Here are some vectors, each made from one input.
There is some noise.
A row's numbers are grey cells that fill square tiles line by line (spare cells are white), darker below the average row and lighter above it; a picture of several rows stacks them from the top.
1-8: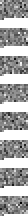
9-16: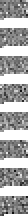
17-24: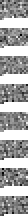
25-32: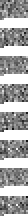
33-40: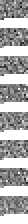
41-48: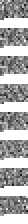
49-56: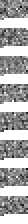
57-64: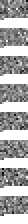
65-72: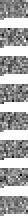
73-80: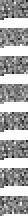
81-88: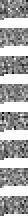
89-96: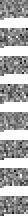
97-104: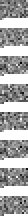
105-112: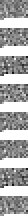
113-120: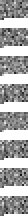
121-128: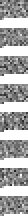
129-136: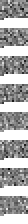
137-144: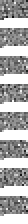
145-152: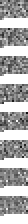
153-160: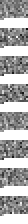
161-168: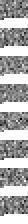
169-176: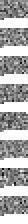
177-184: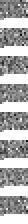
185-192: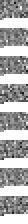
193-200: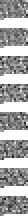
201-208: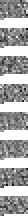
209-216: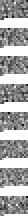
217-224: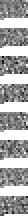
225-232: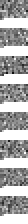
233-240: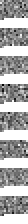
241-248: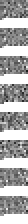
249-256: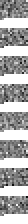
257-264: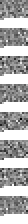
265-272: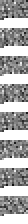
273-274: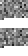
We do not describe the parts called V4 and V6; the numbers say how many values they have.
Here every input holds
either a point on a 9-point line and a value of V6, or a true/false value and a value of V4.
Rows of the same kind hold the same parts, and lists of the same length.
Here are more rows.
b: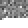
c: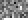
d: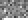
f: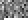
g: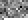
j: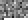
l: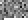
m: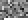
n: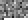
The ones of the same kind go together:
b, c, d
f, g, j, l, m, n

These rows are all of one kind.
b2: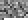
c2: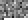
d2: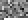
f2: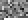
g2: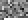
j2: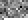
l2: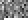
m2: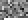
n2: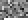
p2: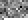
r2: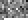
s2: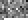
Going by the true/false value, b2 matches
c2, j2 and p2.
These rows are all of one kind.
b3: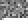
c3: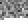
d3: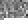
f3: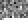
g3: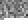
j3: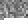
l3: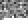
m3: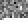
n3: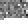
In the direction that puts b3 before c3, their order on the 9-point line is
b3, n3, m3, f3, d3, j3, g3, l3, c3.
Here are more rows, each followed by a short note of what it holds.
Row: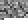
a true/false value and a value of V4
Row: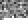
a point on a 9-point line and a value of V6
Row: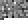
a true/false value and a value of V4
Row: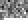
a point on a 9-point line and a value of V6
